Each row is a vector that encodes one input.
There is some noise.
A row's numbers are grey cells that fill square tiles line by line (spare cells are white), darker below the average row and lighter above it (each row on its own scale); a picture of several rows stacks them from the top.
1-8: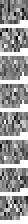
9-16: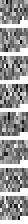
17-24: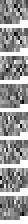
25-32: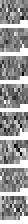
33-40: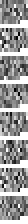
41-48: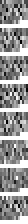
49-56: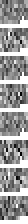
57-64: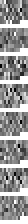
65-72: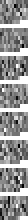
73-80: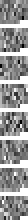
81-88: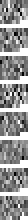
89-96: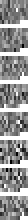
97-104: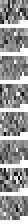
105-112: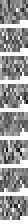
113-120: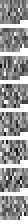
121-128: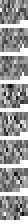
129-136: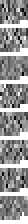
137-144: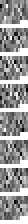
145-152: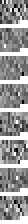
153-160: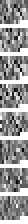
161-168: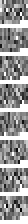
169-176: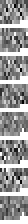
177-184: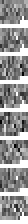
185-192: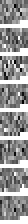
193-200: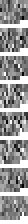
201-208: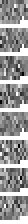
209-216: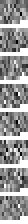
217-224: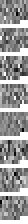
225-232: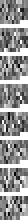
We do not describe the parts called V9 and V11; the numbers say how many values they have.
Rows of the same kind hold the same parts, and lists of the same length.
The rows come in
3 kinds.
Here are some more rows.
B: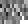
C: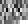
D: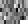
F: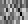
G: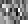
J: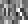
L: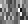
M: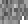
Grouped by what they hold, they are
B, M
C, F
D, G, J, L

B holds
a point on a 10-point circle.
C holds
a value of V9 and a value of V11.
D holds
a point on a 10-point circle and three true/false values.
